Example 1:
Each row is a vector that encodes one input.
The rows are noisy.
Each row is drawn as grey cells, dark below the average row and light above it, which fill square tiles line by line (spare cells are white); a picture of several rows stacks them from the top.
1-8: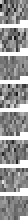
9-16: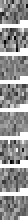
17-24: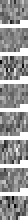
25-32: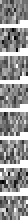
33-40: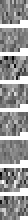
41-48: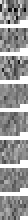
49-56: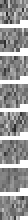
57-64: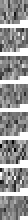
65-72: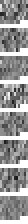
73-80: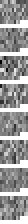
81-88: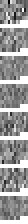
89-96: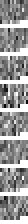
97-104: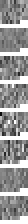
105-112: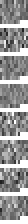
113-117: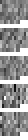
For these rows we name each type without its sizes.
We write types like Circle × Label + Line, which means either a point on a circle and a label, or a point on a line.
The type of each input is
Circle × Circle.
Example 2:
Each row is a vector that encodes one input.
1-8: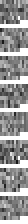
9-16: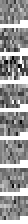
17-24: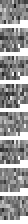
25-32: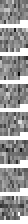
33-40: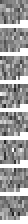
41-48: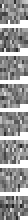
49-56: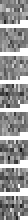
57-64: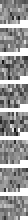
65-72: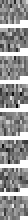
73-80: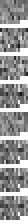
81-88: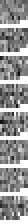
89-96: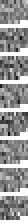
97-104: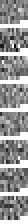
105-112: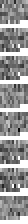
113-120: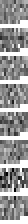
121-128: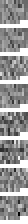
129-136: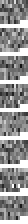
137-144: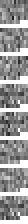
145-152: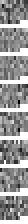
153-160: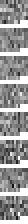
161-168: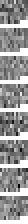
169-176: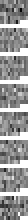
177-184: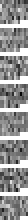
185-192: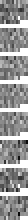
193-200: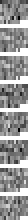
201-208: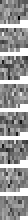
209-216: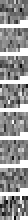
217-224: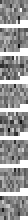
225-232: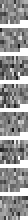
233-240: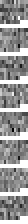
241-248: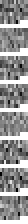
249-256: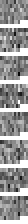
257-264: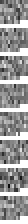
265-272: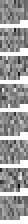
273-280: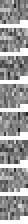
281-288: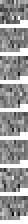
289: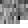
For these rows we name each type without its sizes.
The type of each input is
List(Line).
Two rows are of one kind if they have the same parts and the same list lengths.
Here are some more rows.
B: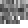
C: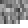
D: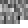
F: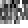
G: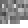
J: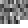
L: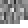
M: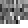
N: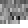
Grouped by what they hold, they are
B, J, M
C, D, G, L, N
F

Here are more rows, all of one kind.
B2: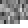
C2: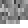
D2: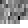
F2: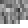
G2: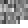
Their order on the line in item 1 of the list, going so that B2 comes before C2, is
G2, F2, B2, C2, D2.
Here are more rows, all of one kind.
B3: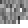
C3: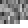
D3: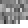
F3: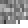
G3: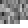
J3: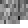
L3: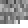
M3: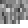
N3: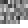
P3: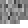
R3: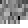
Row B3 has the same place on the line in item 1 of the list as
D3, F3, L3 and M3.
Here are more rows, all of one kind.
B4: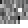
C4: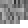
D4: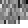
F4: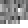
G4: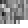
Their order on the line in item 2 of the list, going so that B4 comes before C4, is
B4, D4, G4, F4, C4.
